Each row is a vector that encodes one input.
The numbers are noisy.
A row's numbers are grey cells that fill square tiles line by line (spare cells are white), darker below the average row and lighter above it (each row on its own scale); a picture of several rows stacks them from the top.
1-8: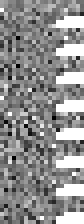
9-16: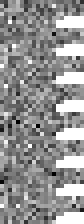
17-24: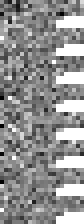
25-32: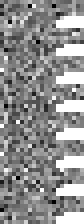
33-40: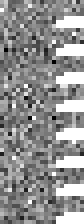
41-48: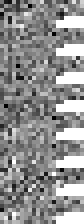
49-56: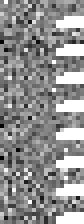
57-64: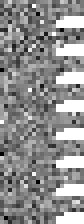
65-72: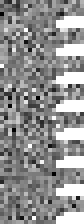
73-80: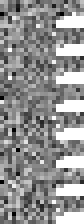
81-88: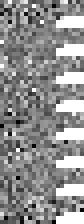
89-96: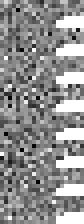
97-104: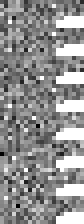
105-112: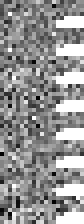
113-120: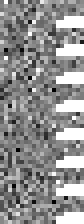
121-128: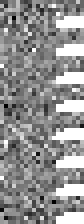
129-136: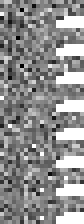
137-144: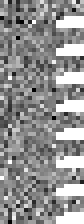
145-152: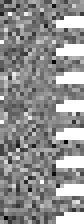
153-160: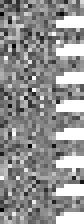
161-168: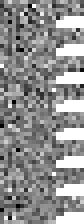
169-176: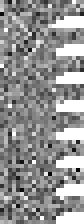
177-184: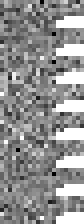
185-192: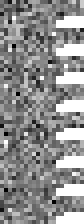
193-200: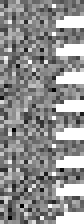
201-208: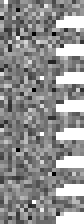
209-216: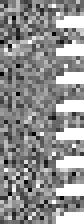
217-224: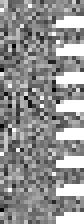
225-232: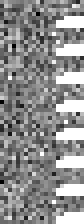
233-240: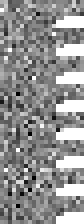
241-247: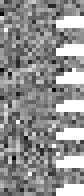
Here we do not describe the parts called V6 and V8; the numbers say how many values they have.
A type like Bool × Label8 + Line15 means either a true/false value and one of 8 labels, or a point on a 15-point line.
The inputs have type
(Bool × Bool × Bool × Bool + Tree10 × V6) × V8 + Line9.
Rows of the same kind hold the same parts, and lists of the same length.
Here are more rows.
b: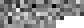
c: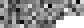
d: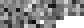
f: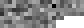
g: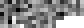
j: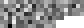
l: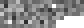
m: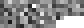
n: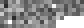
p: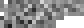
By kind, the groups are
b, f, g
c, d, j, m, p
l, n

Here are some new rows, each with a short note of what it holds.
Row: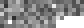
a point on a 9-point line
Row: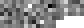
four true/false values and a value of V8
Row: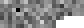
four true/false values and a value of V8
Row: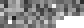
a point on a 9-point line
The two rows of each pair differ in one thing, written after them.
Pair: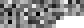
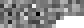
one of the four true/false values
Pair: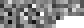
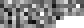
one of the four true/false values
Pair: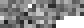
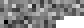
the value of V8
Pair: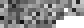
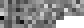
one of the four true/false values
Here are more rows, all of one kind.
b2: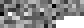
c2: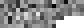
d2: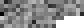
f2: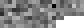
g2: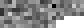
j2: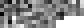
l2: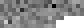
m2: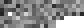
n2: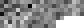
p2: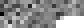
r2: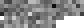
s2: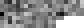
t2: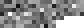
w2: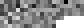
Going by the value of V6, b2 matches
p2, s2 and w2.
